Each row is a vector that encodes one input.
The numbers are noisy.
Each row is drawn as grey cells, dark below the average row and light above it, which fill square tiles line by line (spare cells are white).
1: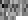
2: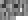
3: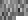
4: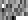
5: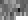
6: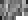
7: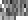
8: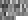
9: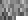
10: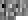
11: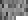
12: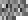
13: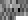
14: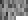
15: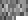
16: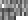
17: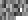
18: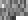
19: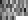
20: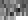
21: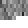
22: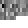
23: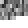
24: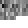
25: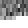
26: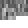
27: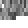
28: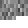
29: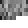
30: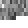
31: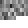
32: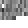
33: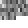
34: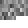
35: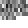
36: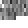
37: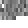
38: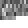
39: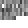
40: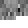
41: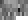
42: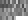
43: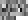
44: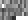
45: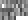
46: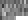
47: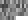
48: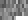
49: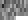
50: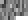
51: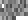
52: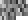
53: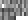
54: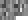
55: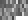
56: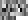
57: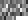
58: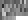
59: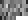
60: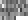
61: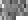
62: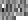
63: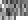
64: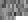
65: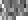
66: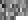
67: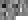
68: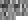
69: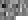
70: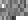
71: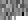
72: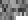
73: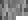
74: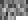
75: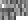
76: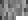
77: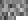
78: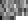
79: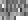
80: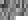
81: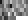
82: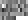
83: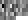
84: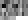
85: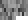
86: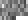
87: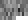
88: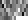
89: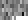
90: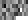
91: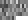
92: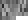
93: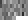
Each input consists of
either a point on an 8-point line, or a point on a 13-point line.
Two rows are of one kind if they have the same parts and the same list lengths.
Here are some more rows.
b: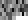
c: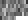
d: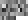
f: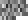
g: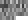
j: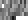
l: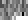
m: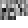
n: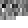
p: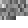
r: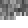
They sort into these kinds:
b, c, g, l, n, r
d, f, j, m, p

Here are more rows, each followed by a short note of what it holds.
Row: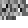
a point on an 8-point line
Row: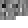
a point on a 13-point line
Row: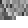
a point on a 13-point line
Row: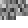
a point on an 8-point line
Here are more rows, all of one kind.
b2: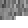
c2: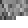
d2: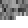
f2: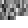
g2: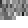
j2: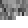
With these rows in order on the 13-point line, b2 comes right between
c2 and f2.
